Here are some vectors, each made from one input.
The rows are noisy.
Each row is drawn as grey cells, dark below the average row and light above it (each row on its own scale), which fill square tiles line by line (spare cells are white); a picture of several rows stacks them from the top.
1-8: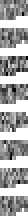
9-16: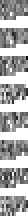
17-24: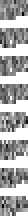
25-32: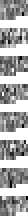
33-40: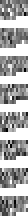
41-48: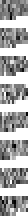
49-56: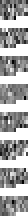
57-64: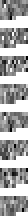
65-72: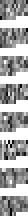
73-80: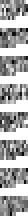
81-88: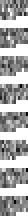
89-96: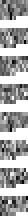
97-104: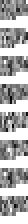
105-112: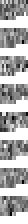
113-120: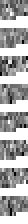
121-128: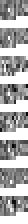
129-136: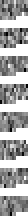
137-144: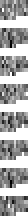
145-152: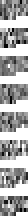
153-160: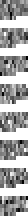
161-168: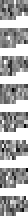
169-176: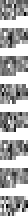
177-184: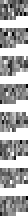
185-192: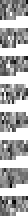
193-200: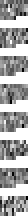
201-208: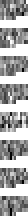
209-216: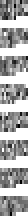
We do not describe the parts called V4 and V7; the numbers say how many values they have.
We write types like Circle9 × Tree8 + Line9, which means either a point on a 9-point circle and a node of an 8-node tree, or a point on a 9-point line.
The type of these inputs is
Bool × Bool × Bool + Tree11 × V4 × V7 + Unit.
